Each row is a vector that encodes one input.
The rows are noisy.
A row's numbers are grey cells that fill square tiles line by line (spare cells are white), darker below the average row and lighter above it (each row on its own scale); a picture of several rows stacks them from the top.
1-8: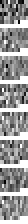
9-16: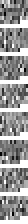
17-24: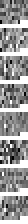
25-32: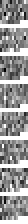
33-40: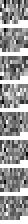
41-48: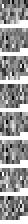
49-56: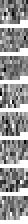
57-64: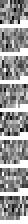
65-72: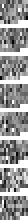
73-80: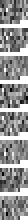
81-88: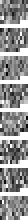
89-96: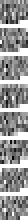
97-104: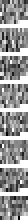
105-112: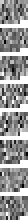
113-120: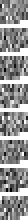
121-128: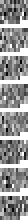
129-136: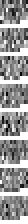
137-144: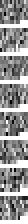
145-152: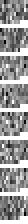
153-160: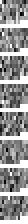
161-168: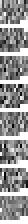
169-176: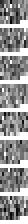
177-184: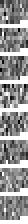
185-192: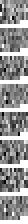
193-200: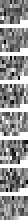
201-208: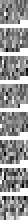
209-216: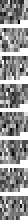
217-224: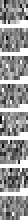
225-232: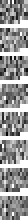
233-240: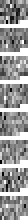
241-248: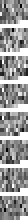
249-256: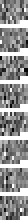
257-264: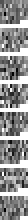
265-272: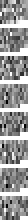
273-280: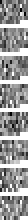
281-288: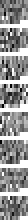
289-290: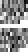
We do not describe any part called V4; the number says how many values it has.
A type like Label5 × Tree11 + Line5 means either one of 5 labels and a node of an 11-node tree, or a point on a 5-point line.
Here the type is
(Bool × V4 + Unit) × Tree9 + Tree11 × Tree11.
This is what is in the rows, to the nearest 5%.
About 65% of them hold a node of a 9-node tree, together with either a fixed value, or a true/false value and a value of V4. The rest hold a node of each of two 11-node trees.
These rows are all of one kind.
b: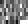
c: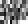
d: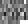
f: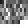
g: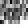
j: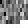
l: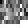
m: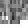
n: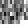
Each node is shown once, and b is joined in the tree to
c and j.
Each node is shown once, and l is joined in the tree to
f and m.
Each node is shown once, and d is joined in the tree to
g and m.
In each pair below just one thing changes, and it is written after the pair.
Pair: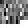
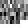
the value of V4
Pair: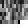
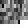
the true/false value
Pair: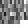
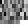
the value of V4
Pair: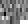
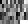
the node of the tree
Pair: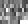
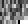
the node of the tree
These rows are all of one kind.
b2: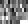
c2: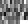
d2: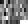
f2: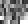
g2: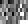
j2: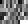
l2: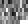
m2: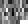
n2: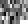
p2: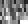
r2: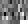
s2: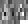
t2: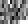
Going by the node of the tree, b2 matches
d2 and n2.
